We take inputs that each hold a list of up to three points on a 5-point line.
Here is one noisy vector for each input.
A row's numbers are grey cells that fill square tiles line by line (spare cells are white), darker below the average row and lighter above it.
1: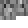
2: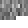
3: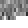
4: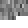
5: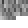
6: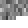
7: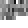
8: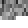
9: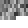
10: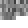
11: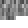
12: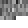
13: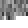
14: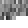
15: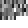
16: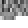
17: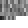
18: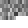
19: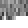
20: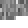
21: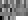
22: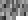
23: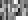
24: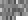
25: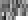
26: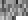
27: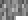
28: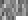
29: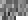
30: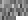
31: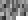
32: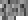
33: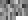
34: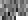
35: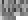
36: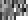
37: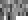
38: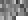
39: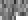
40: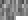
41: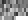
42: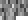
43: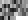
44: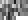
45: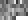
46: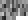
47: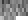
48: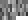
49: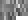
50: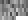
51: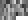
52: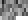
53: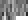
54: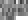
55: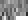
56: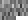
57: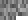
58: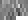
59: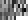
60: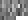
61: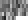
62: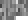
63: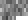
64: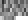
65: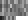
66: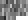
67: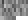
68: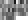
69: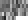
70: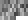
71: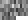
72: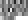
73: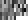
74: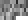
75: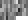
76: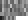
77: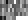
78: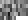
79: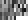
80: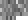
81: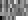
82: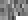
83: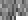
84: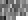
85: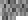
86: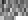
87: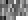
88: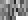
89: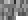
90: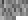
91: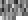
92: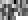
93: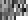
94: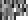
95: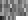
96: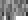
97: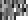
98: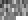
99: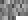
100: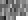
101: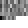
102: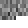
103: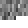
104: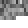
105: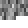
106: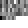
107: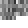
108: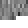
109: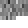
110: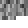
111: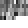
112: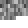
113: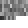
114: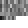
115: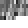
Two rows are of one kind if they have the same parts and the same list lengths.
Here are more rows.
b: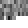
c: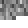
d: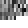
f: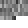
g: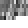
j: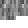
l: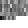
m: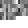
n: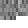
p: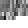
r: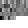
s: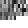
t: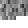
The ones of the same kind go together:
b, c, f, n, t
d, s
g, l, p, r
j, m

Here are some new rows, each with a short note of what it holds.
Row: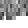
a list of two items
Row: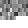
a list of two items
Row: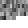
a list of one item
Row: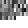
the empty list
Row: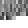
a list of two items
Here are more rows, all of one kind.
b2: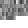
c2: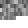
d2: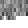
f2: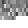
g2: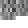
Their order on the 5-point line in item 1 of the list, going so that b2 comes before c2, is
d2, b2, c2, g2, f2.
